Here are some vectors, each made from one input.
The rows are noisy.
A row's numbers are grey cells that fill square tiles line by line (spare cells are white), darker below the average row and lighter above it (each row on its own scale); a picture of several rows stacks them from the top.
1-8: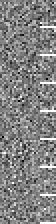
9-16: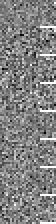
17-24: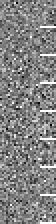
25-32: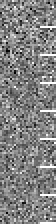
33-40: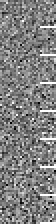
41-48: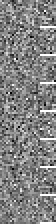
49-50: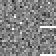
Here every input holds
two labels (each one of 4).
